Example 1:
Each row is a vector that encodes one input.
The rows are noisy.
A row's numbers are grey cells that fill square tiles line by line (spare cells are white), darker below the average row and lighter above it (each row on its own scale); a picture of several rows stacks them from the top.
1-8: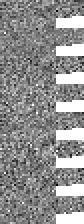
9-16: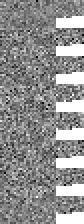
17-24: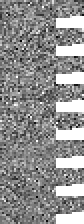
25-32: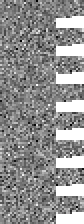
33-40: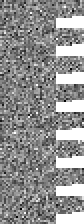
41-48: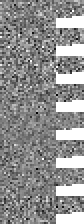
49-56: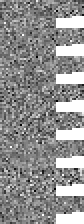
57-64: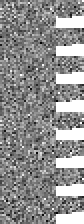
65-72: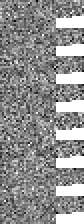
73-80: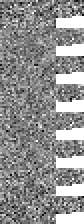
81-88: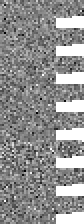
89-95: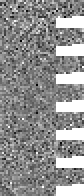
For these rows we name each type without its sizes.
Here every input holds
a list of points on a line.
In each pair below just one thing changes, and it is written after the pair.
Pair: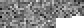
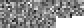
the place on the line in item 2 of the list
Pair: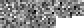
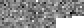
the place on the line in item 2 of the list
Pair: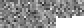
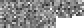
the place on the line in item 2 of the list
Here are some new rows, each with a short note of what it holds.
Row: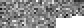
a list of two items
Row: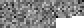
a list of one item
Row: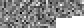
the empty list
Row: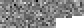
a list of one item
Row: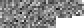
the empty list
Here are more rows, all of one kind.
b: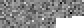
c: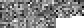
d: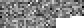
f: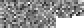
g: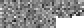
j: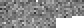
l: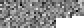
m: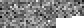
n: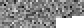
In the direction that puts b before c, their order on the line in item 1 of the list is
g, f, j, n, b, c, d, l, m.
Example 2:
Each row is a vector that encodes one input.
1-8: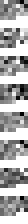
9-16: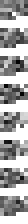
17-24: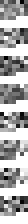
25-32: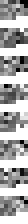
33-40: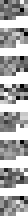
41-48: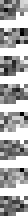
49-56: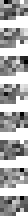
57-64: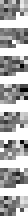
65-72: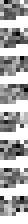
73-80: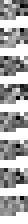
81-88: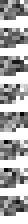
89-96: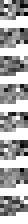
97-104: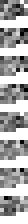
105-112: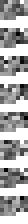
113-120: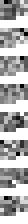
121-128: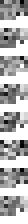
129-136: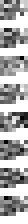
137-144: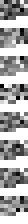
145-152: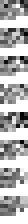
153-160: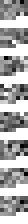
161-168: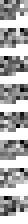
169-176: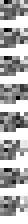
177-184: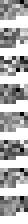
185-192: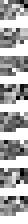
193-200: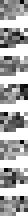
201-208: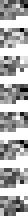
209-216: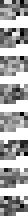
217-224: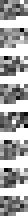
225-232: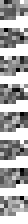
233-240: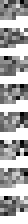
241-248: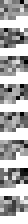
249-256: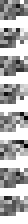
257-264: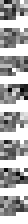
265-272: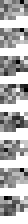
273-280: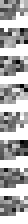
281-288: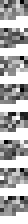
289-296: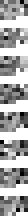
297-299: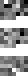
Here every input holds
a list of up to two points on a 4-point line.
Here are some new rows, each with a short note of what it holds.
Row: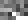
the empty list
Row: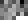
a list of two items
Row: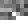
the empty list
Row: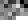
a list of two items
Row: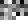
a list of two items
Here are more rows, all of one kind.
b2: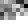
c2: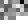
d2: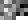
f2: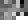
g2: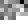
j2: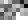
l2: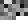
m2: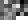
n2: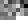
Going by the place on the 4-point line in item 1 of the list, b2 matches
c2, g2 and j2.
